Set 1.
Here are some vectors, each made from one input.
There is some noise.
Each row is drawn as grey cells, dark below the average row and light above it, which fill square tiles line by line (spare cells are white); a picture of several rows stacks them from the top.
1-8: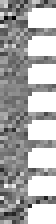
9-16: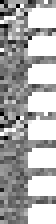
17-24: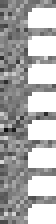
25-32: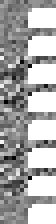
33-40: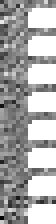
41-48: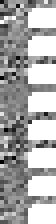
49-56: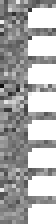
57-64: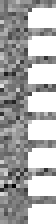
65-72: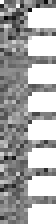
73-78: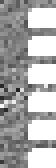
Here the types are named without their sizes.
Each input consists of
either a point on a circle and a true/false value, or a fixed value.
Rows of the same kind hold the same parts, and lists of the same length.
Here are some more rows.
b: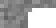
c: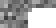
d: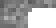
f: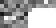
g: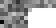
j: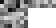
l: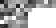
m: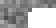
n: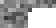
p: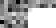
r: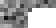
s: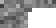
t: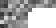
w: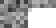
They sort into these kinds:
b, c, d, j, l, m, n, p, r, s, t, w
f, g

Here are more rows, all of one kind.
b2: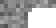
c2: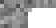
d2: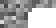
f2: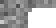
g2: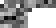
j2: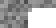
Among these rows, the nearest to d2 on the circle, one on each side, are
f2 and j2.
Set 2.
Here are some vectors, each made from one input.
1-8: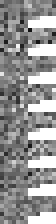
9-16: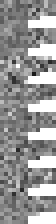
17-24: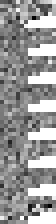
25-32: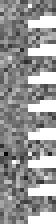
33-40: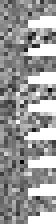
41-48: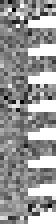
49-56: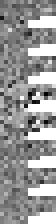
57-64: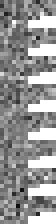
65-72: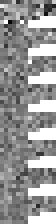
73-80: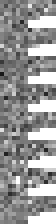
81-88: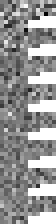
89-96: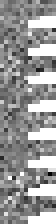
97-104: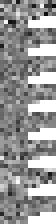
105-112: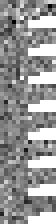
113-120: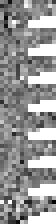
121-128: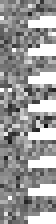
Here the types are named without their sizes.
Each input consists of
either a point on a circle, or five true/false values.
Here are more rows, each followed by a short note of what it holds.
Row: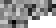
a point on a circle
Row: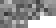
five true/false values
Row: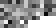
a point on a circle
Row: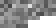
five true/false values
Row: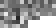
five true/false values
